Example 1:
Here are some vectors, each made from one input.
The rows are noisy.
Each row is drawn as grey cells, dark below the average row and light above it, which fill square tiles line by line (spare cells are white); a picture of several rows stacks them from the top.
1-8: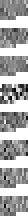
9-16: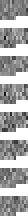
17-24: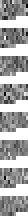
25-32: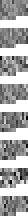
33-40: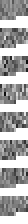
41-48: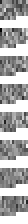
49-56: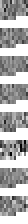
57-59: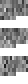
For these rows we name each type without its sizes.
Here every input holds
a list of points on a line.
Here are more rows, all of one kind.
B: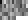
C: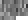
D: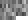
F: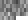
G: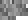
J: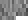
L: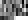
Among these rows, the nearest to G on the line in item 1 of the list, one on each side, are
F and J.
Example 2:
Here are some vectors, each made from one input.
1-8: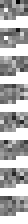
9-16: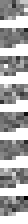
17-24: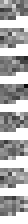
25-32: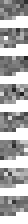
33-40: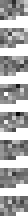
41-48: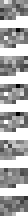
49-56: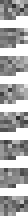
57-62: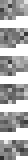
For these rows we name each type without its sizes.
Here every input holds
two labels.
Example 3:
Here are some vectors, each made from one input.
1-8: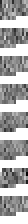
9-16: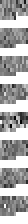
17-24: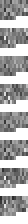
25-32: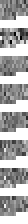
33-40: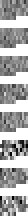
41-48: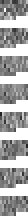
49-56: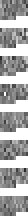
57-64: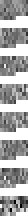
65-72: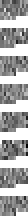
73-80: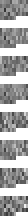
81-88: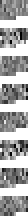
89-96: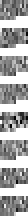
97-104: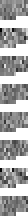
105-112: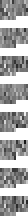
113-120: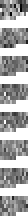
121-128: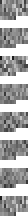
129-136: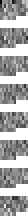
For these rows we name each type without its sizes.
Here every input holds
a list of points on a line.
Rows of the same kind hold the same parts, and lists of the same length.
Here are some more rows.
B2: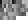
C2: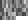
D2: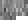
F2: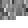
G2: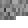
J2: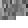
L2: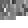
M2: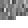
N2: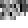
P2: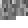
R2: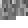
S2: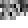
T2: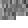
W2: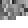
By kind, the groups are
B2, C2, F2, L2, M2, W2
D2, G2, J2, P2, R2, T2
N2, S2

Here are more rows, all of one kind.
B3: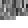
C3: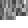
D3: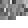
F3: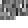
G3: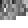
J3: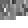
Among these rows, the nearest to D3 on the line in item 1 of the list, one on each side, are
F3 and J3.
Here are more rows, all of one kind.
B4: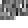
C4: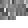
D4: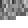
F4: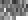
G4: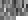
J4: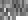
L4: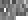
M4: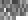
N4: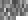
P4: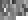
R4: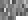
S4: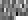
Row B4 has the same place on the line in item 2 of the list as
D4, R4 and S4.
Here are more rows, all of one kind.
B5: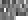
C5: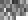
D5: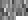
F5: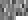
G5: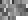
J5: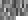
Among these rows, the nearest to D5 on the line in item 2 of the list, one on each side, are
G5 and J5.
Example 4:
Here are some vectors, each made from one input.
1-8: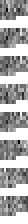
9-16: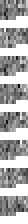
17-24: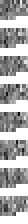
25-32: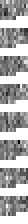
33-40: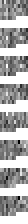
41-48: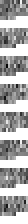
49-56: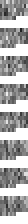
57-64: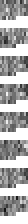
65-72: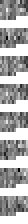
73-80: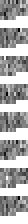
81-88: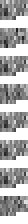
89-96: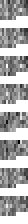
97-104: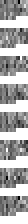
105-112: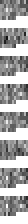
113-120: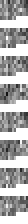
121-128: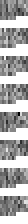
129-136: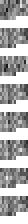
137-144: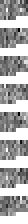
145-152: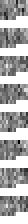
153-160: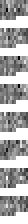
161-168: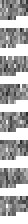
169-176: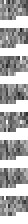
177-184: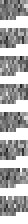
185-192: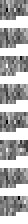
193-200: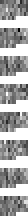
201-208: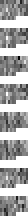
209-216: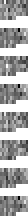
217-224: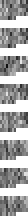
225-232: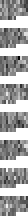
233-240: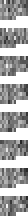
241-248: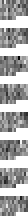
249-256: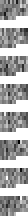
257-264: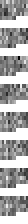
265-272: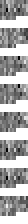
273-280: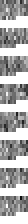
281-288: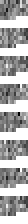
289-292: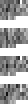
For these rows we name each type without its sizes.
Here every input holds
either a point on a circle, or a point on a line.
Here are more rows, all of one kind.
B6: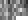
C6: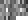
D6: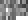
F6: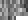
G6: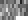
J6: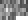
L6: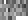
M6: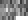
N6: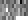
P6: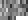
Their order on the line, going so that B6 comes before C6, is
L6, B6, F6, P6, C6, D6, J6, M6, G6, N6.
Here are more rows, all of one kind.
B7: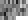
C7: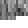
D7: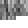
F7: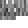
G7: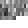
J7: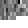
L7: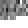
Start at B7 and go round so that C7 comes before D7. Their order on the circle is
B7, G7, F7, C7, D7, J7, L7.
